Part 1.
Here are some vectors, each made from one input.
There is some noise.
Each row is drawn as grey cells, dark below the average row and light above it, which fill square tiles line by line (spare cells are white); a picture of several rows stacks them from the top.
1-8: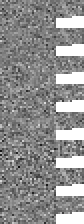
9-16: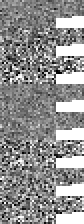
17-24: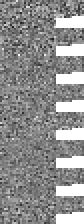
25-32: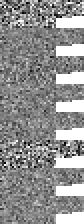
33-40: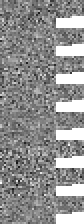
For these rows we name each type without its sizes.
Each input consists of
either a fixed value, or three true/false values.
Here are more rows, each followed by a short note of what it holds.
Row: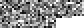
a fixed value
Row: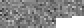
three true/false values
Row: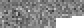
three true/false values
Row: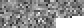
three true/false values
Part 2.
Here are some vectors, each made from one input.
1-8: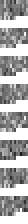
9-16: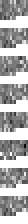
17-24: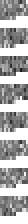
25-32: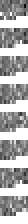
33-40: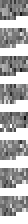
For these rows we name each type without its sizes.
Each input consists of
a label.
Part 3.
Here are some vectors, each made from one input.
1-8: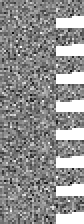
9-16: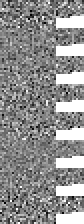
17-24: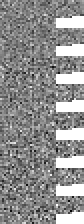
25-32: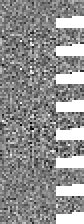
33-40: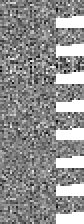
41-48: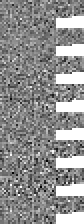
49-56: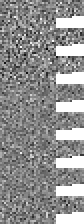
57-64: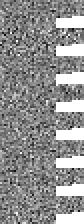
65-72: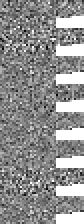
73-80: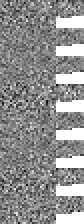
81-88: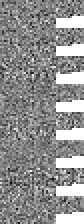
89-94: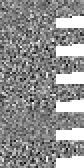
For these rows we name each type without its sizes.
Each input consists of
three true/false values.
